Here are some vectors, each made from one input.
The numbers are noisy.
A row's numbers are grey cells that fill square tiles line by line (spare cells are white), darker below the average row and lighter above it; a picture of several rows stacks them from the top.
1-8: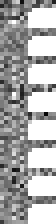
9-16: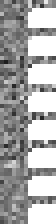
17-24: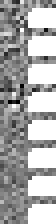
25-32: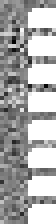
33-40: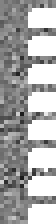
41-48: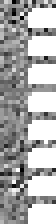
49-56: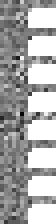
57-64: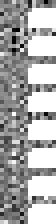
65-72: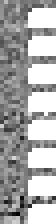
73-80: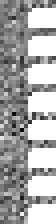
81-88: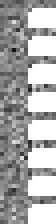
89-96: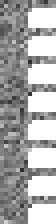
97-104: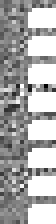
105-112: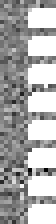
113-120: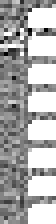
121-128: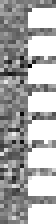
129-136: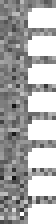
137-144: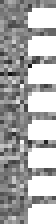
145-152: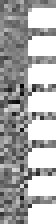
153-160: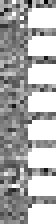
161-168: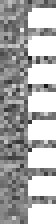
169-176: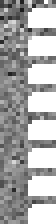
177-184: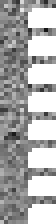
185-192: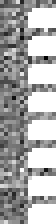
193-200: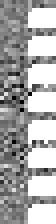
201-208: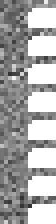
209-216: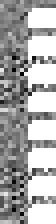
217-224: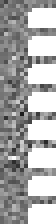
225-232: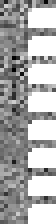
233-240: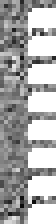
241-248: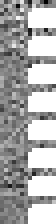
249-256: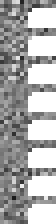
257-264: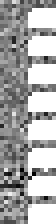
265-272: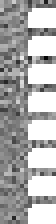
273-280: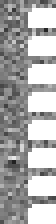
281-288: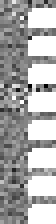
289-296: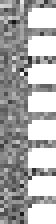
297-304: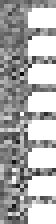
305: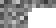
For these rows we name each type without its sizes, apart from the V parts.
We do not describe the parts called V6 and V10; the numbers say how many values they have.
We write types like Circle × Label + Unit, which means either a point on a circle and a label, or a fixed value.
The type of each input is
(Bool × Line + V10) × V6.
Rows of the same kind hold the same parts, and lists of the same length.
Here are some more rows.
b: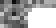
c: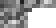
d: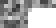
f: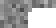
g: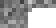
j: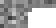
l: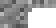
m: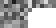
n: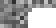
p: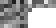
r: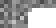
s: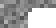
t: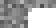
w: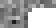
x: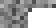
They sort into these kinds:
b, c, d, f, g, j, l, m, n, p, r, t
s, w, x

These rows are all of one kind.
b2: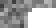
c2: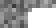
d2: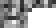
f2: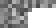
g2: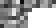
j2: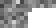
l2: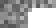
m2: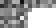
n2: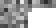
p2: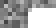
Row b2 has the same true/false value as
d2, g2, j2 and n2.
